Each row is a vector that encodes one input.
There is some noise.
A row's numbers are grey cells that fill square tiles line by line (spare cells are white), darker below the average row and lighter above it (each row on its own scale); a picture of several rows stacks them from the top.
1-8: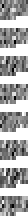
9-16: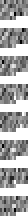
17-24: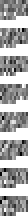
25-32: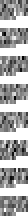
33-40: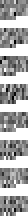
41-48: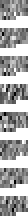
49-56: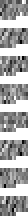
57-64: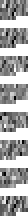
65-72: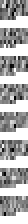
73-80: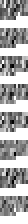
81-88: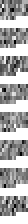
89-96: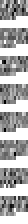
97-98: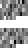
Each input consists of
either a point on a 7-point line, or four true/false values.
